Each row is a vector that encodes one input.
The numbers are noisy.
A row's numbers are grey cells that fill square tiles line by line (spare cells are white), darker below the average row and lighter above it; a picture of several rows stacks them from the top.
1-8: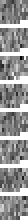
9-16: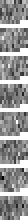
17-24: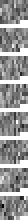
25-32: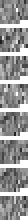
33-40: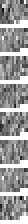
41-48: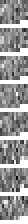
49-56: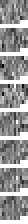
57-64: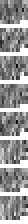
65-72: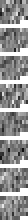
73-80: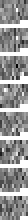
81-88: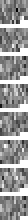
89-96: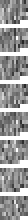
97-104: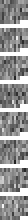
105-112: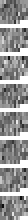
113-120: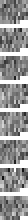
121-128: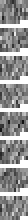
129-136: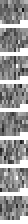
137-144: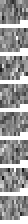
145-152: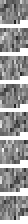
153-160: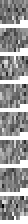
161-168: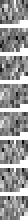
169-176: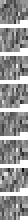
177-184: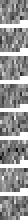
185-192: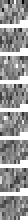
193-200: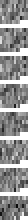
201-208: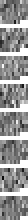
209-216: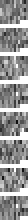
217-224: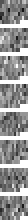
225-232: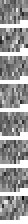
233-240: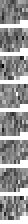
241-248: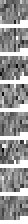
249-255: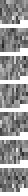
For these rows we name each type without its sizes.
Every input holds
a point on a circle, together with either a fixed value, or three true/false values.
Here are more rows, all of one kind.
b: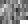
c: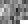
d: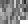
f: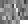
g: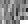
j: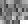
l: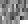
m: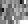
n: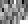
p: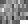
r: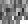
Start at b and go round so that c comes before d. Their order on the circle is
b, c, n, d, j, g, l, m, r, f, p.
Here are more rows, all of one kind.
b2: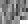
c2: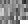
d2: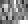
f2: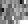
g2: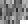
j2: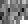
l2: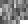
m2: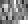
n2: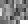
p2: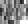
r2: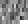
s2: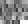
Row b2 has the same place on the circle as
g2 and p2.
